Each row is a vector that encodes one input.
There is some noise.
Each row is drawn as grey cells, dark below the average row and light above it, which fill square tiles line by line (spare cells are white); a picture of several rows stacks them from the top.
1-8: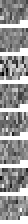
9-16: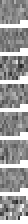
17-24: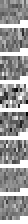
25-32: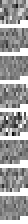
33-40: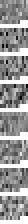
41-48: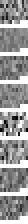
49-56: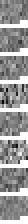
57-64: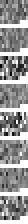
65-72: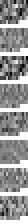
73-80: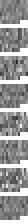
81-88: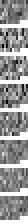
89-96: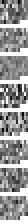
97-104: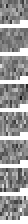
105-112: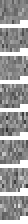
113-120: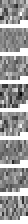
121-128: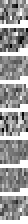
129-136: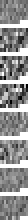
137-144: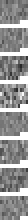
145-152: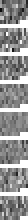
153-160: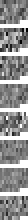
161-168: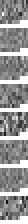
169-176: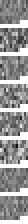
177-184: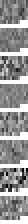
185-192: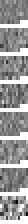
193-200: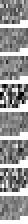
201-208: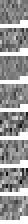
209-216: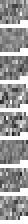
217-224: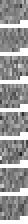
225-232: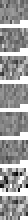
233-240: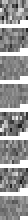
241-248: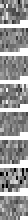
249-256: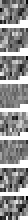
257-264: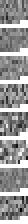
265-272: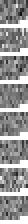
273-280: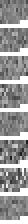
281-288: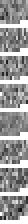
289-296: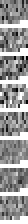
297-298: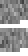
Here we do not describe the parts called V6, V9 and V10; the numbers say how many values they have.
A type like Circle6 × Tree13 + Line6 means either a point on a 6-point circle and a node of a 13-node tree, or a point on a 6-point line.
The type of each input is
(Bool × Bool × Bool + V10) × Tree11 × V9 + Label8 × V6.
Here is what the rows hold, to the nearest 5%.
About 10% of them hold one of 8 labels and a value of V6. The rest hold a node of an 11-node tree and a value of V9, together with either three true/false values, or a value of V10.
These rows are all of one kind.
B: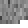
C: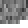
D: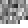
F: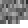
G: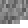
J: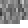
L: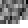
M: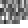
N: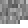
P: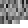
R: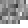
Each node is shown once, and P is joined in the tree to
B and R.
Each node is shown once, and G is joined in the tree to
C and N.
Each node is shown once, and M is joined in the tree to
L.
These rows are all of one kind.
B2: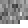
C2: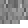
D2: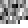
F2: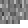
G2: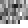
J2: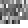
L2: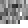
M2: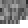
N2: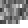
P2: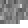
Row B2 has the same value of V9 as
C2, G2, L2 and P2.
